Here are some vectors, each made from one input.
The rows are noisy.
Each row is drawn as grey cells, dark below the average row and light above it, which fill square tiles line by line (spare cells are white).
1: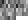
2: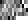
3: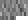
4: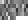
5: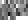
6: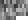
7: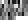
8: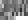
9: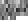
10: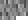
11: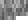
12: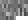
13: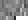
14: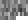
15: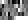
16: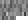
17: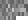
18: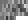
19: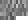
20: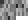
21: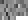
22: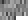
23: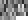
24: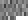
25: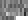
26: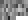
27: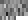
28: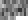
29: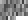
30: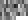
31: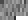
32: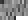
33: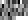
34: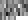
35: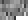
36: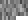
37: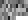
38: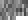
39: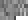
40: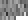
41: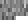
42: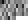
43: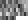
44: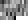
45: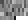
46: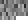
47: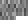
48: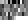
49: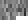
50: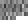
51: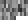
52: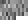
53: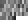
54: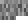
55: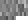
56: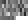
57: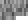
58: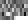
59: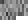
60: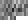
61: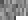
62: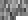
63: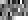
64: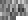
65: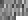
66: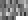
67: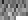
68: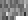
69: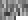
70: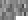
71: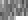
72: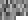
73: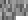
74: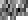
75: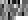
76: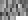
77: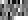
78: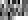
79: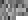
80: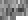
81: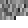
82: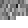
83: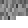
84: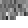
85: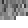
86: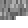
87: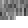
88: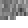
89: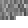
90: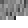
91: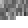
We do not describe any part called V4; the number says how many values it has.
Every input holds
a list of up to two items, each a true/false value and a value of V4.
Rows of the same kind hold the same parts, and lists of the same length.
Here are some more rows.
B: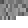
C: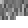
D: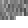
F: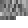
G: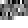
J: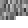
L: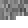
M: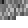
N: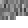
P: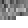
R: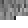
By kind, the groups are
B, M, P, R
C, D, F, J, L, N
G

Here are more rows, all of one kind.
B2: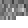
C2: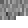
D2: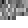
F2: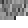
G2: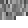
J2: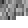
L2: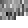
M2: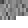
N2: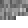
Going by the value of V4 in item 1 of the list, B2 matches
D2, J2 and L2.
